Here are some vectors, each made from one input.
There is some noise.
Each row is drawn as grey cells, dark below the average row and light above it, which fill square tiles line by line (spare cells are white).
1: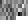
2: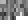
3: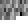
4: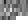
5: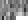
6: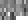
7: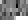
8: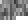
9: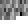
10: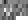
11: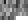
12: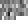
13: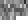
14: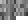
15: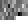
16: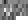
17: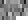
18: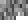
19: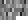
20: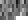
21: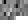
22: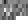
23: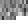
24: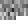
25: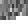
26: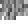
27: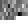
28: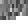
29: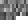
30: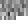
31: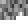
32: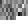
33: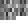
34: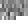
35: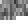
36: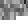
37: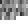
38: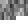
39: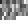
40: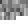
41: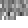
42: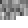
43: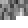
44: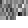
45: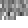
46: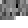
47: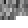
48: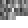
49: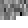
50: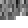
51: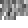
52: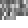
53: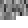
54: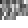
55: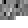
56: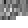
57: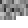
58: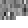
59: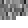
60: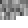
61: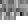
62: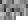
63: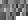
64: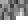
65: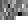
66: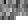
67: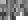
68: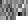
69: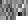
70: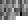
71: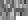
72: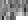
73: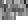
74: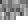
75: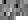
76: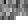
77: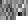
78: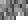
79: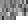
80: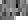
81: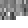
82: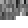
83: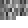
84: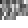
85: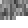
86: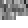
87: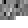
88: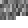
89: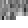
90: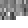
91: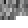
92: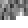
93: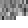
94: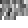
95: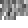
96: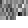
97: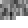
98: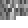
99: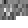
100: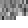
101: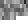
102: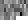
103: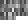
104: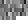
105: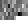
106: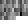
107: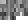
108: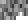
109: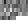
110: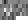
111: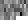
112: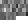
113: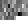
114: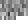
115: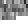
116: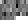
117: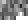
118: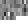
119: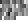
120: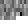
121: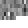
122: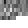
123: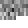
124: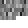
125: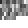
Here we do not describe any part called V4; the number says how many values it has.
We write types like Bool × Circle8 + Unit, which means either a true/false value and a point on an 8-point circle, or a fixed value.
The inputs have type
Bool × List2(V4) + Line6 × Line6.
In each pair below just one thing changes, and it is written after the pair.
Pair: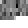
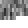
the true/false value
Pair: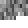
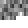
the value of V4 in item 2 of the list
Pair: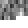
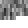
the value of V4 in item 1 of the list
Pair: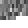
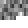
the true/false value
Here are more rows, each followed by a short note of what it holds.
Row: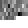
a true/false value, together with the empty list
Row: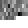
a true/false value, together with the empty list
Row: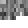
a true/false value, together with a list of two items
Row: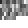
a point on each of two 6-point lines
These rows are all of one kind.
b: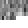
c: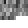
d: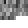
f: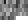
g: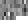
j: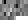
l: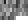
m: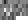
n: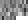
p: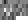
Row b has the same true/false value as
g and n.
